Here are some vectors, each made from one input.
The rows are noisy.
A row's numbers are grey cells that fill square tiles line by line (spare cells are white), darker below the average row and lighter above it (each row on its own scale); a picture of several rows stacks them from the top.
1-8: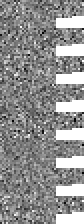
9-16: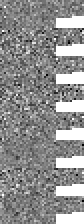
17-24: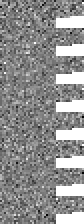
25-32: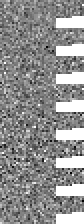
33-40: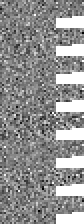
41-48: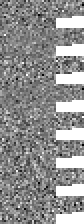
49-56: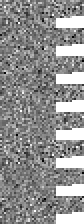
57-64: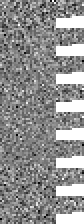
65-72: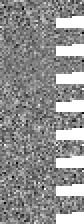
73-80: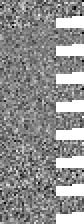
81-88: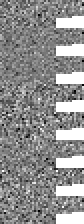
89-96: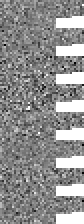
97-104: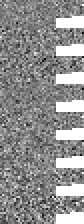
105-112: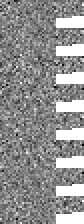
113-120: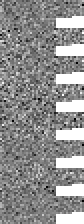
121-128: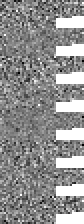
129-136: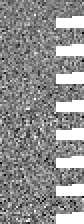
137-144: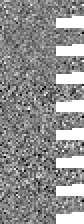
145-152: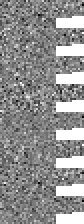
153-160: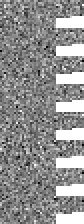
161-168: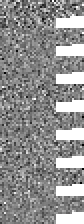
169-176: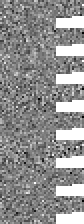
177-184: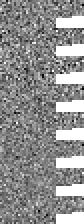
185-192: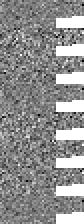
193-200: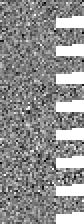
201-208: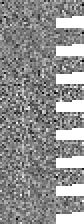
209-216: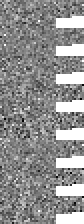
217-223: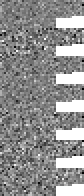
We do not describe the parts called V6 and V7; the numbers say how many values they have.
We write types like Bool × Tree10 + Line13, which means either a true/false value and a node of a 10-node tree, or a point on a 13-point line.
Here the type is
(Bool × Circle8 + V6) × (Tree8 + V7).
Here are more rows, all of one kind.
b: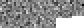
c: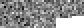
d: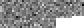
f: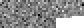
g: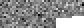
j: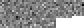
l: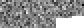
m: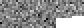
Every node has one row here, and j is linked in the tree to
m.
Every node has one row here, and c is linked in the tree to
d and g.
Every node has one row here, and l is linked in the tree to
b and d.
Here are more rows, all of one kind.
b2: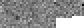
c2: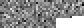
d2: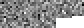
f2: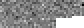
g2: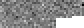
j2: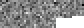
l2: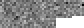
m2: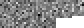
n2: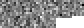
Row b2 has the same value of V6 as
f2, g2 and l2.
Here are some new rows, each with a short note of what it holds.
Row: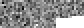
a node of an 8-node tree and a value of V6
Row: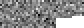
a node of an 8-node tree and a value of V6
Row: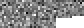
a point on an 8-point circle, a true/false value and a value of V7
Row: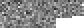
a point on an 8-point circle, a true/false value and a value of V7
